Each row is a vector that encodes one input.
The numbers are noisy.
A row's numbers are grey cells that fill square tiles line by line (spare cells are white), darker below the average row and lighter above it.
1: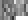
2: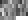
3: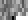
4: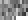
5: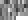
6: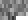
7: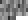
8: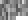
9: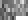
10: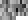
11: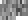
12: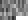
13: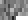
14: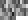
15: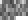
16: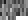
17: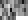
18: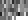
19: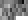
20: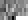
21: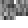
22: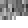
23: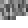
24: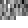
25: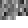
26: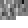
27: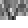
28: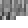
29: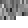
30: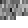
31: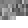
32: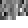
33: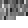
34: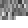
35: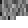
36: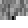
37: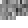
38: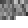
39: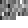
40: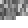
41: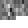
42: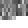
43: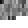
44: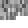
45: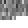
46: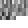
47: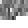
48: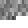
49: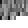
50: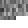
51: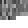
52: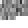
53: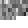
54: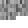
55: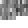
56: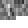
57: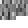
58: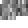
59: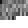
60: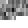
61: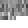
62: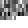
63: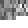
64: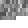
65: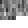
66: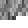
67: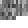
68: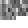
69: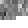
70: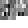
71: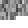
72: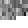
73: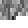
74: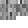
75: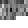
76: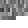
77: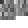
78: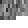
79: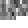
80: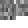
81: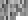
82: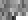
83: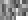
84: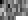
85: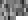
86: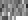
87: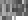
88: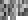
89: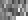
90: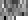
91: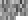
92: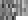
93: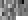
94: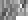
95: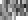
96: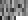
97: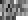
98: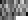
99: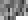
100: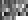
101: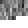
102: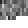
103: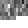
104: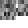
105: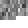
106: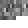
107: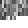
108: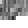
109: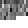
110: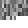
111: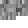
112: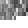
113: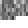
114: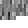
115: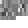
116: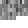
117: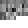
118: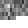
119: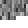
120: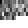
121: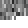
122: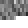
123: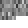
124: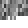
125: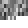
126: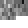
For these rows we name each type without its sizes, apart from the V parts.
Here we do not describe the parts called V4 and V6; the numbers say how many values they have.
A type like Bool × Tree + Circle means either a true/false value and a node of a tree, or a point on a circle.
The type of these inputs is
Bool × V4 + (Line × Line + Unit) × V6.
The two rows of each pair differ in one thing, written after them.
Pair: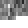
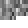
the true/false value
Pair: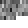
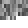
the value of V4
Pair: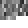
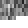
the value of V4
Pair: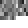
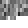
the true/false value
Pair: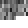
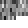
the true/false value
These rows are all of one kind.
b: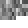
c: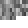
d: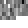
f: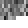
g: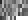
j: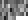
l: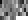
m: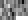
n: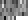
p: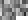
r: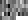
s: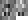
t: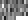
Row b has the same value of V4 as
c, d, m and p.
